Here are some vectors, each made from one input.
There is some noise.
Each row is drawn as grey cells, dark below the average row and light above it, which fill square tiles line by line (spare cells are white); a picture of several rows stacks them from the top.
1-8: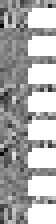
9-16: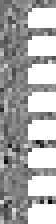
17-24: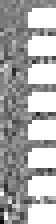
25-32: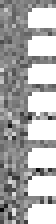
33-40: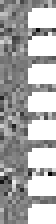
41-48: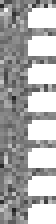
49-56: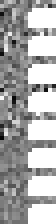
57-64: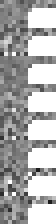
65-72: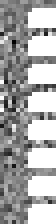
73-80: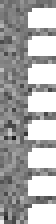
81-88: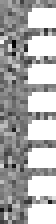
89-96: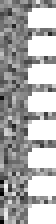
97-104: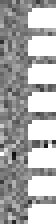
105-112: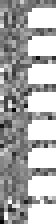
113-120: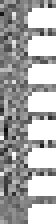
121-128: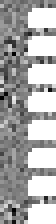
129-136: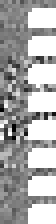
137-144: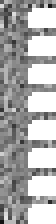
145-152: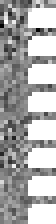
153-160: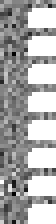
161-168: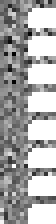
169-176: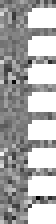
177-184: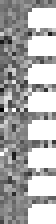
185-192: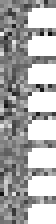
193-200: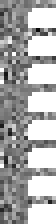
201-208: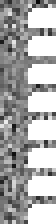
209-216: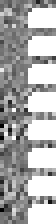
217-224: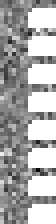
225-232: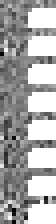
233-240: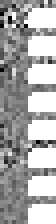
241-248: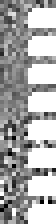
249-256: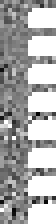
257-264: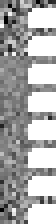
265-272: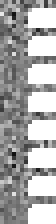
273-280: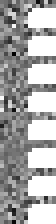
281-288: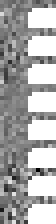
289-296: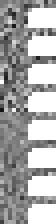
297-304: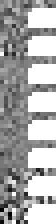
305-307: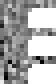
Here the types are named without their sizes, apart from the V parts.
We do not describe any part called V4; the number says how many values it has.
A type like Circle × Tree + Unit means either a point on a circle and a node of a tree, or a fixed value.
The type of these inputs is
List(Label × V4).
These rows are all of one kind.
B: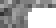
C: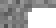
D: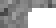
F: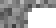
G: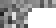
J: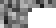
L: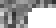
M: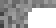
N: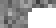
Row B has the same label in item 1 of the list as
C, D and M.
